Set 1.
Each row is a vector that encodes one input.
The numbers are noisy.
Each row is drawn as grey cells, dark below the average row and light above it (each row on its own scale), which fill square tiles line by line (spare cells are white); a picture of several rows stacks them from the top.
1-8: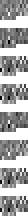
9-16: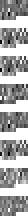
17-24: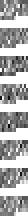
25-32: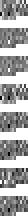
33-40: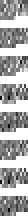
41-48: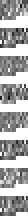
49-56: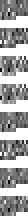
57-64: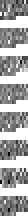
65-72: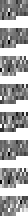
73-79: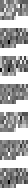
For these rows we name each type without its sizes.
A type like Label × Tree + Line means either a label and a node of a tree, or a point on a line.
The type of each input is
Line.
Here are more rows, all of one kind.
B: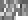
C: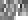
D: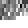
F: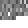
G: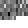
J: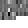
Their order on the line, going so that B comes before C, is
B, C, D, F, J, G.
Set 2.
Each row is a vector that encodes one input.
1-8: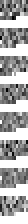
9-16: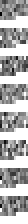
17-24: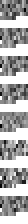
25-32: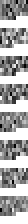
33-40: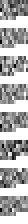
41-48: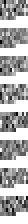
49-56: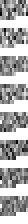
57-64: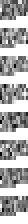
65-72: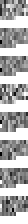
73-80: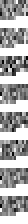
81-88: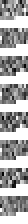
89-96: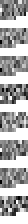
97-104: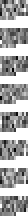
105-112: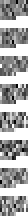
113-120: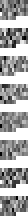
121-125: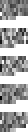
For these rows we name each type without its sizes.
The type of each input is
Line.
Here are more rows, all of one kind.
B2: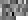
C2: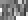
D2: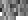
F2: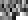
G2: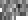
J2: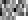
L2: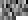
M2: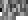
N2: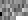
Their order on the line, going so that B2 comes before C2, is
D2, M2, F2, L2, B2, C2, G2, N2, J2.
